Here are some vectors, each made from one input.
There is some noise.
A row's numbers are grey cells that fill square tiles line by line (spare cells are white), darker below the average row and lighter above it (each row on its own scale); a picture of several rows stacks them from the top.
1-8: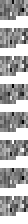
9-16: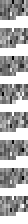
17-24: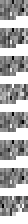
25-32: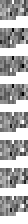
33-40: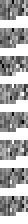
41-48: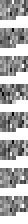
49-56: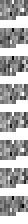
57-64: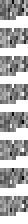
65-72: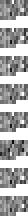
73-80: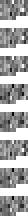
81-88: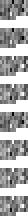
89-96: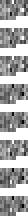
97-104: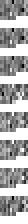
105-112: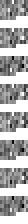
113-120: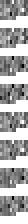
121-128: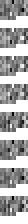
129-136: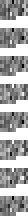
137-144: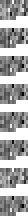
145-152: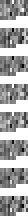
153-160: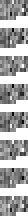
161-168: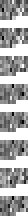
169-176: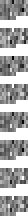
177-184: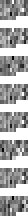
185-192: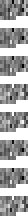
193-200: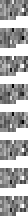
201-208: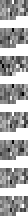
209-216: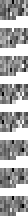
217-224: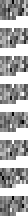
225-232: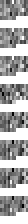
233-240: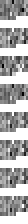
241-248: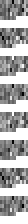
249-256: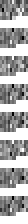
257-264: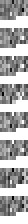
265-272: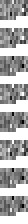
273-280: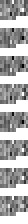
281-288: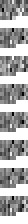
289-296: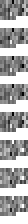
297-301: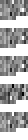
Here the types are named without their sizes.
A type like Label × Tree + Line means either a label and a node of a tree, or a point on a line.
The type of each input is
Bool × (Tree + Unit).
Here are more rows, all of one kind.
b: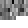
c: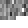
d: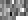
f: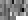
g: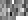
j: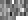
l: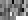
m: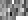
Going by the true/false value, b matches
f and l.
